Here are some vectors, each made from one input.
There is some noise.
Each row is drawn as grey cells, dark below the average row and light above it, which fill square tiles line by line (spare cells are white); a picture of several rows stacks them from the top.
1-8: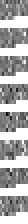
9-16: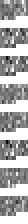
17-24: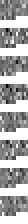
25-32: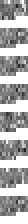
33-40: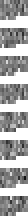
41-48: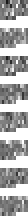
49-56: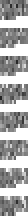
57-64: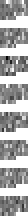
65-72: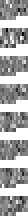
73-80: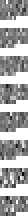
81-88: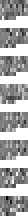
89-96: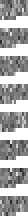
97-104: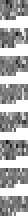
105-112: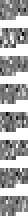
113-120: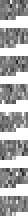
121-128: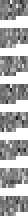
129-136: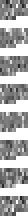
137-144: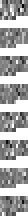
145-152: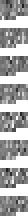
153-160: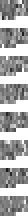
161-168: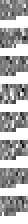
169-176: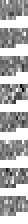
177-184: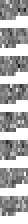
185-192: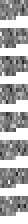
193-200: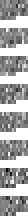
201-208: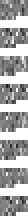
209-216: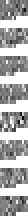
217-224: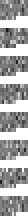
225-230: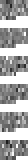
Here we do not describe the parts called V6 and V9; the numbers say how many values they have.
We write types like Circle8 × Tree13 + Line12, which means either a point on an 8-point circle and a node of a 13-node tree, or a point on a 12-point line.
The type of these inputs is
Bool × V6 × V9 + List2(Line4).
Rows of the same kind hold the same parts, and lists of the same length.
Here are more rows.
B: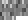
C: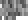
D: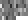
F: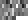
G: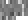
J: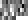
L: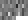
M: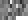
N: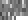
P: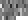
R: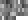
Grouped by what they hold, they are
B, G, L, N
C, D, P, R
F, M
J

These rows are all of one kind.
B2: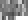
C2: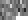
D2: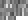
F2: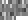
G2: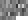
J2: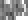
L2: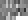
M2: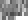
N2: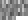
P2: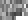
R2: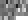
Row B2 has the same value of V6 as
C2, D2, J2 and L2.
